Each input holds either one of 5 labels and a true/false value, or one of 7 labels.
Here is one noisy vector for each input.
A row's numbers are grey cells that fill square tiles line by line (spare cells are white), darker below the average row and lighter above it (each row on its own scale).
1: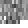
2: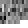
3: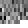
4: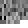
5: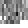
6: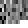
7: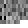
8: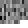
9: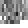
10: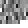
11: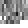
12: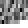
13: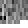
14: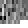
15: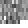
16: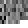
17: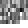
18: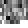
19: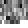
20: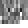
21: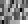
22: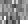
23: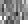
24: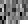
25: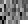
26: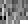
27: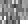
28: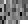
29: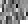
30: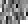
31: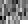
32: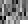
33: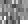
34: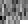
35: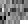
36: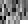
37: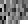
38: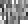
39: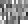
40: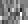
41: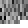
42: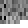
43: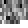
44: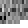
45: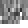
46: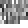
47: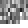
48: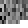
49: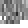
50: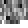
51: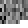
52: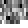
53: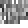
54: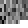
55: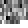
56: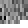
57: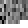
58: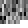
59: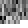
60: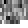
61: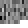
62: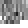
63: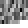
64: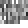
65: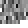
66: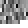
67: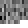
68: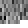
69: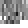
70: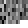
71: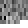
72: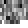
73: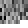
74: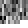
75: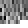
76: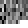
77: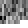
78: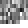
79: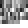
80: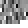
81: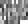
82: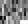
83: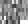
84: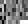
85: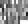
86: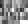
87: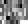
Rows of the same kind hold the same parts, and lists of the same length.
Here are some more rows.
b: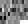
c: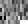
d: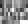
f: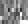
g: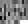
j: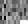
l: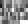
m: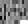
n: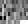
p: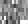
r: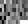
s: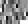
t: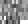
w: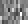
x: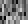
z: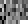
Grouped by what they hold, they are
b, c, g, j, m, n, r, x, z
d, f, l, p, s, t, w

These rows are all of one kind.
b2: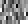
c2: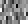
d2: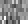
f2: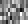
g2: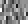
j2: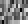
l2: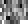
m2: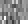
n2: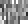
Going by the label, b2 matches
c2, g2 and j2.
